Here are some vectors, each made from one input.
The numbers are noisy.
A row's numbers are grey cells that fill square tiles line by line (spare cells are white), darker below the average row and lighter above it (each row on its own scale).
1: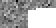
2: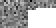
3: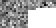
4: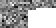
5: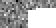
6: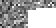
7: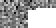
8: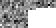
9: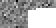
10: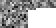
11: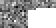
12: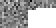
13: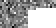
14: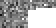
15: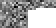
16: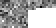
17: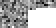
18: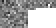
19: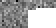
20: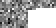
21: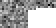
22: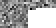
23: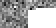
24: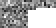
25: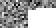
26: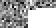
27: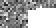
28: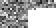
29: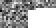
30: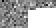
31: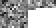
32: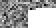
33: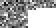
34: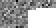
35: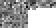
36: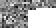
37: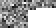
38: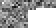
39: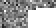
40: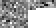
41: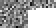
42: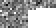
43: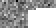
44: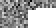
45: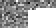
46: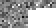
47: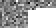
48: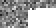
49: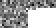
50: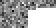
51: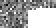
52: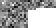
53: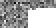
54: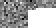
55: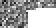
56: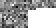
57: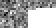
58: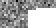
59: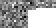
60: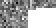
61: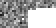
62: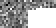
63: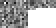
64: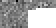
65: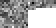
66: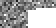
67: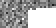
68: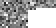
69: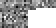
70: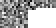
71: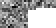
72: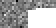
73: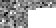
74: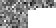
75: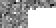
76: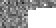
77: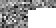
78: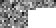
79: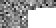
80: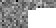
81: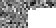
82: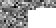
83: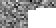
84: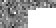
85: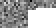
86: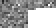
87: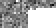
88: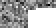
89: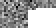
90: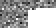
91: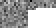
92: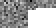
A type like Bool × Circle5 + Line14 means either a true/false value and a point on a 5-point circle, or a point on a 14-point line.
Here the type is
(Bool × Bool × Bool + Unit) × Line6.
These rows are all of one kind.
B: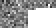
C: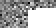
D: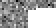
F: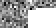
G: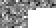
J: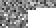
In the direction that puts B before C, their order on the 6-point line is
F, B, D, J, G, C.
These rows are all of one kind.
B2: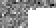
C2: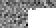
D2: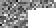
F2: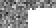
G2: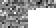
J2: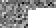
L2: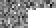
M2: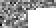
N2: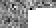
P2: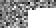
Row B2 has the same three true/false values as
F2 and L2.
